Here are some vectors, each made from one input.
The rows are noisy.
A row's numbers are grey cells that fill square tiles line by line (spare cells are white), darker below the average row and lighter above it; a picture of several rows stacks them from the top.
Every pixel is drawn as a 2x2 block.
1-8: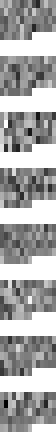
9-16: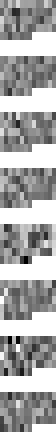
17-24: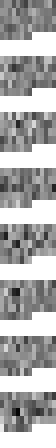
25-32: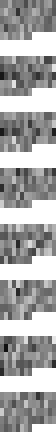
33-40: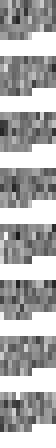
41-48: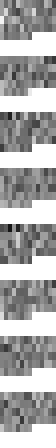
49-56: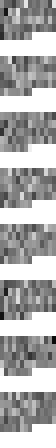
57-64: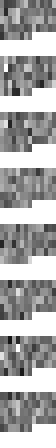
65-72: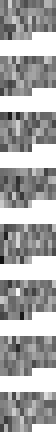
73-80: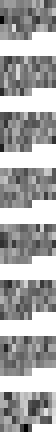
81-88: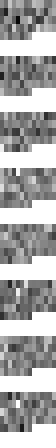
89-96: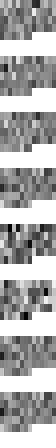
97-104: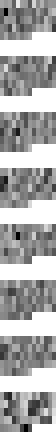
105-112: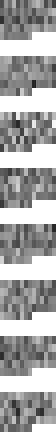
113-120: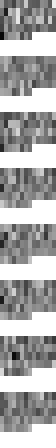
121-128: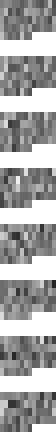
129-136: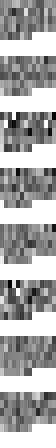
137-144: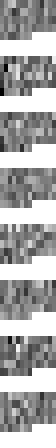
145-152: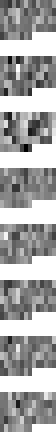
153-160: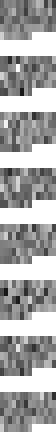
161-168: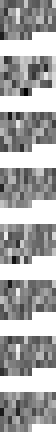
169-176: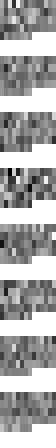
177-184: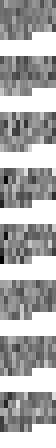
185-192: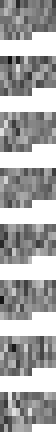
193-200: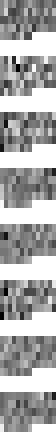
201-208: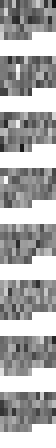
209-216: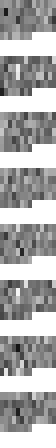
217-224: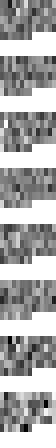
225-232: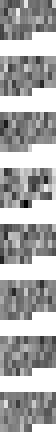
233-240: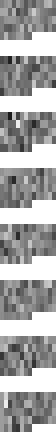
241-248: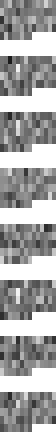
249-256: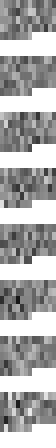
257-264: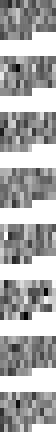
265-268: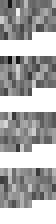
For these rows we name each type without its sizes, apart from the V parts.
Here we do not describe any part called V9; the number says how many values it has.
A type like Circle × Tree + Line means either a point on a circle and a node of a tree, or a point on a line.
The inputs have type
List(Bool × V9).
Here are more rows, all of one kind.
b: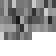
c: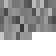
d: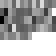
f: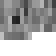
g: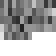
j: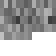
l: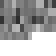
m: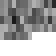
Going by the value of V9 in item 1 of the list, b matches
c and j.
